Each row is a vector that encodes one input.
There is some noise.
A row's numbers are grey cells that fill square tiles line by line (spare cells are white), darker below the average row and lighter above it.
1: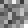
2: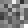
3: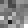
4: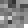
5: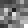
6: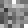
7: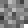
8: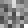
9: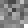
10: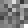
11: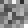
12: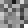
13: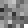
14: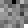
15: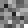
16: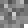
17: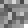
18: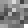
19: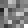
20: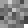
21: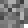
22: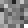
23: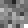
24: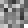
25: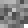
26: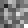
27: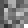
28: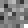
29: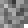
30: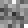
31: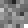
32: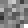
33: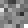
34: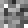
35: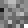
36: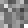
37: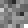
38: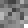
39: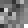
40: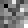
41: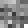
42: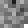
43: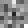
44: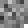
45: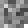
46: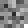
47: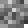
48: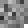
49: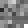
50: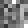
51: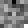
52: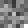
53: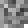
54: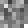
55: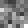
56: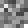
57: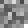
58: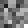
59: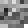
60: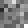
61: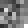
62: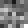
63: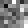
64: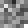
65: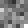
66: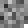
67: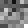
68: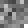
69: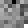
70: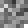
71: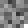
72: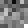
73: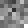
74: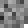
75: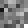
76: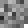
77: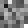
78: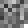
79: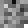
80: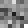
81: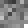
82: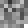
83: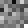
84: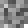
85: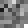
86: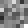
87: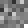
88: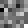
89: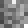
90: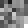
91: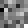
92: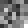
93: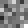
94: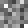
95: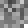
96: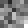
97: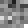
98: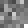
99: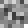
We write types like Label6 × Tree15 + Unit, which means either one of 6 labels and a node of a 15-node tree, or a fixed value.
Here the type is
Bool × List2(Line5).
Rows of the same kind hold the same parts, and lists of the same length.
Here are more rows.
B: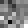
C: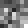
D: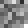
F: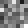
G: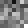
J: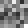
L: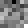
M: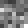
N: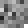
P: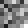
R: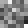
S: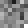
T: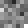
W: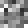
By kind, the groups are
B, D, P
C, G, L, S
F, J, M, N, R, T, W

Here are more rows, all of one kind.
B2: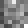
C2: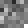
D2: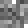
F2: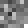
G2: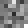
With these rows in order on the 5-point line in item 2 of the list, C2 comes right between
D2 and F2.
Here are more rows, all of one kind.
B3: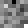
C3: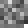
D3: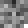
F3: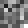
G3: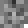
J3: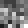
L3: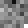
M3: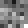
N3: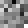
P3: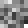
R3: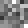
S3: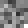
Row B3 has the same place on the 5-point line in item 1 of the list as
C3, D3 and S3.
